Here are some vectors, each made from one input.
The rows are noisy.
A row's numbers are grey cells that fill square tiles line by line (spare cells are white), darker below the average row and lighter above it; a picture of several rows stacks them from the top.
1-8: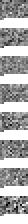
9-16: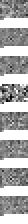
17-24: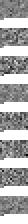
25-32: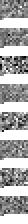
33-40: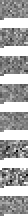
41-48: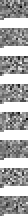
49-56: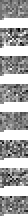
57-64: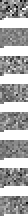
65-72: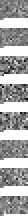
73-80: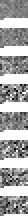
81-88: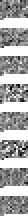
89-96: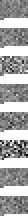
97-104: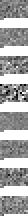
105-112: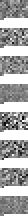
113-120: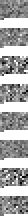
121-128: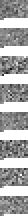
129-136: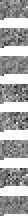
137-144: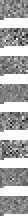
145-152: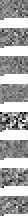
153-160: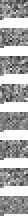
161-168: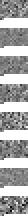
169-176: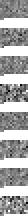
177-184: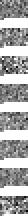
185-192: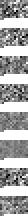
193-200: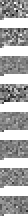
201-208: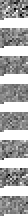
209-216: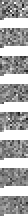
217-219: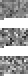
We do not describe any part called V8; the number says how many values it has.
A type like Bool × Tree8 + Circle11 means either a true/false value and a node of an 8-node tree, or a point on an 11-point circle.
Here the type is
Bool × (Line5 + V8) + Line9.
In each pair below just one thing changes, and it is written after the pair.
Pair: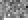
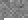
the true/false value
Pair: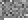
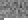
the true/false value
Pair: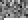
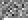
the true/false value
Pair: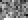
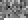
the true/false value
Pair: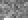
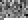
the true/false value
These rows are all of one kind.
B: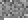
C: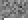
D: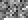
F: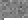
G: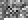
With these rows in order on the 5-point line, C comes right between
D and G.
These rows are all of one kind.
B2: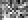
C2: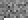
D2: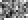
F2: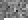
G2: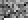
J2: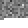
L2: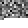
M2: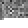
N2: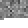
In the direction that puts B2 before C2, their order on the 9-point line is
J2, D2, B2, M2, N2, F2, G2, C2, L2.
